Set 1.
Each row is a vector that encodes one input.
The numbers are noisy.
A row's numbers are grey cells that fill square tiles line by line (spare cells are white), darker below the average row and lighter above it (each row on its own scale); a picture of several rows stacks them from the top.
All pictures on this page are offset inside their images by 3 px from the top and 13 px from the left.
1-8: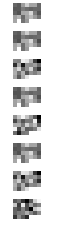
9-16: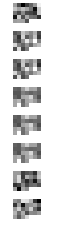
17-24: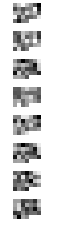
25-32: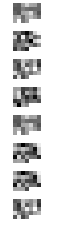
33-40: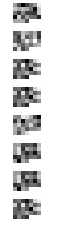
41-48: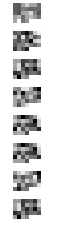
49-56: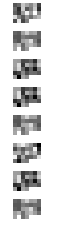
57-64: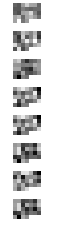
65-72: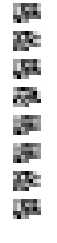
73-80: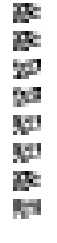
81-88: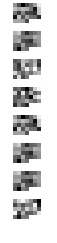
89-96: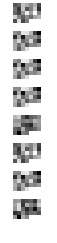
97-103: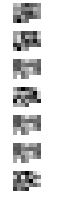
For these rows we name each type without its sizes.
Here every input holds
three true/false values.
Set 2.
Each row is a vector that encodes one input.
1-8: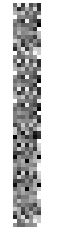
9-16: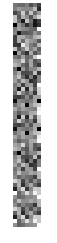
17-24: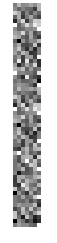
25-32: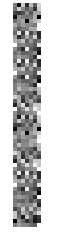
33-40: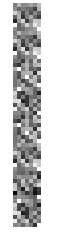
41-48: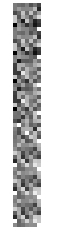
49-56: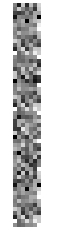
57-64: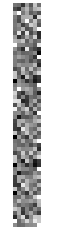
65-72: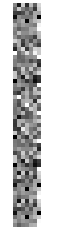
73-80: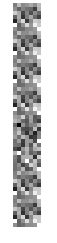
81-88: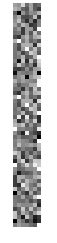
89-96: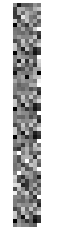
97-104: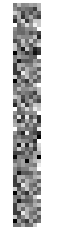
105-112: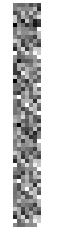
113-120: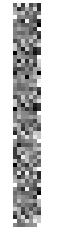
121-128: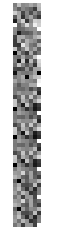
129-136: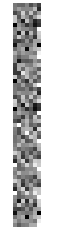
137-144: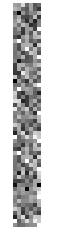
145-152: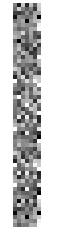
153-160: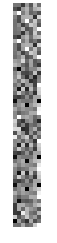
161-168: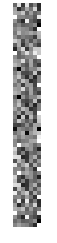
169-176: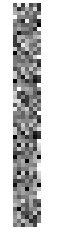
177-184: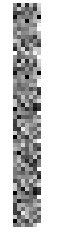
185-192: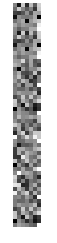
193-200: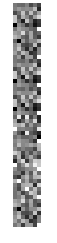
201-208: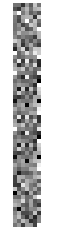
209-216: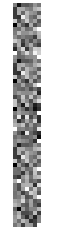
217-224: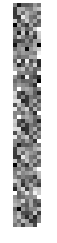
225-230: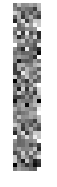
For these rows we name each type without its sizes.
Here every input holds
three true/false values.
